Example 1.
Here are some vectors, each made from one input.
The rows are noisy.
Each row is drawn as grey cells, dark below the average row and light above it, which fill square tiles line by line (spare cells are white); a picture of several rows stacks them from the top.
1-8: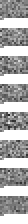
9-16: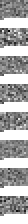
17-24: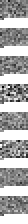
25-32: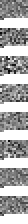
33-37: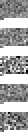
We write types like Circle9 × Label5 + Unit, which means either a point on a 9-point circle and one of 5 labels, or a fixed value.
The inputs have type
Line5.
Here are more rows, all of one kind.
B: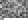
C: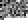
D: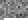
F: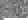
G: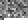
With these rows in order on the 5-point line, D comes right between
B and F.
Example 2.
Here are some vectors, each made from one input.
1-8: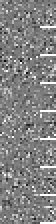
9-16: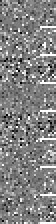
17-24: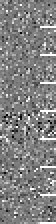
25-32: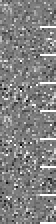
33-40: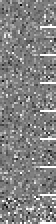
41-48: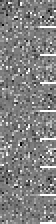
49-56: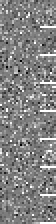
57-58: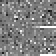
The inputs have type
Bool × Bool × Bool + Unit.
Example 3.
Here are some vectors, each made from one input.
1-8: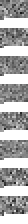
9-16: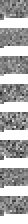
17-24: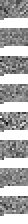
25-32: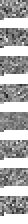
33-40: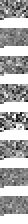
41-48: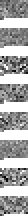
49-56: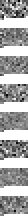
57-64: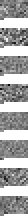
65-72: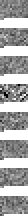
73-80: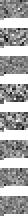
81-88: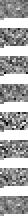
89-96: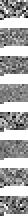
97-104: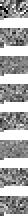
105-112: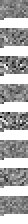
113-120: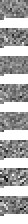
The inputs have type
Line11.
